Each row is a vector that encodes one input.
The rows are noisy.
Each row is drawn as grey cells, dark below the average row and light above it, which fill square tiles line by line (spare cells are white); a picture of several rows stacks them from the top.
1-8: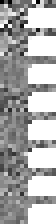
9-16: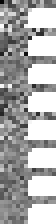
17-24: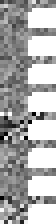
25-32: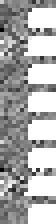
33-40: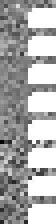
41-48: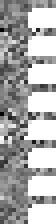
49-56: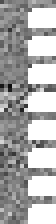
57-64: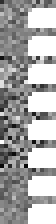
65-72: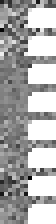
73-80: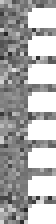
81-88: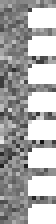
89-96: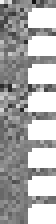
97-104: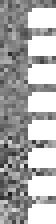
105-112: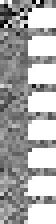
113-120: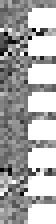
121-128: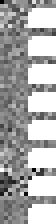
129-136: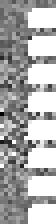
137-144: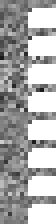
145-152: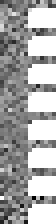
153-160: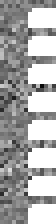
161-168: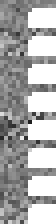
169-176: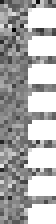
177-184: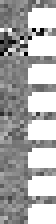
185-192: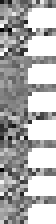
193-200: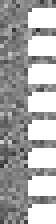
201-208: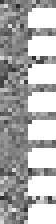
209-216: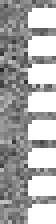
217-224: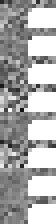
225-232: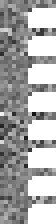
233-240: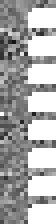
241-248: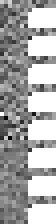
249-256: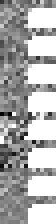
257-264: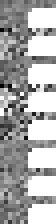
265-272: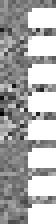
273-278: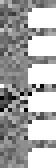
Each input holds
a point on a 7-point line, together with either a point on an 8-point circle and a true/false value, or a fixed value.
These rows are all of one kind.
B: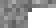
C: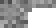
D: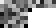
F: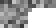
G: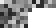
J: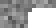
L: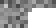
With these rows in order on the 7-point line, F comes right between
J and L.
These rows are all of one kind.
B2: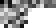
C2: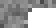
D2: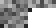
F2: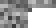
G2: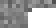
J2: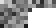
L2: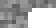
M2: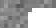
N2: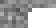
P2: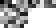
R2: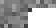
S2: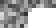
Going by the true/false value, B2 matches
L2 and P2.
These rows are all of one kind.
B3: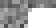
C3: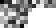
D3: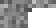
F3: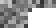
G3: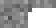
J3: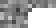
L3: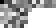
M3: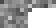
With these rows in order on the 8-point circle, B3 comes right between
C3 and G3.
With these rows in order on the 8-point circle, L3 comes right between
J3 and M3.
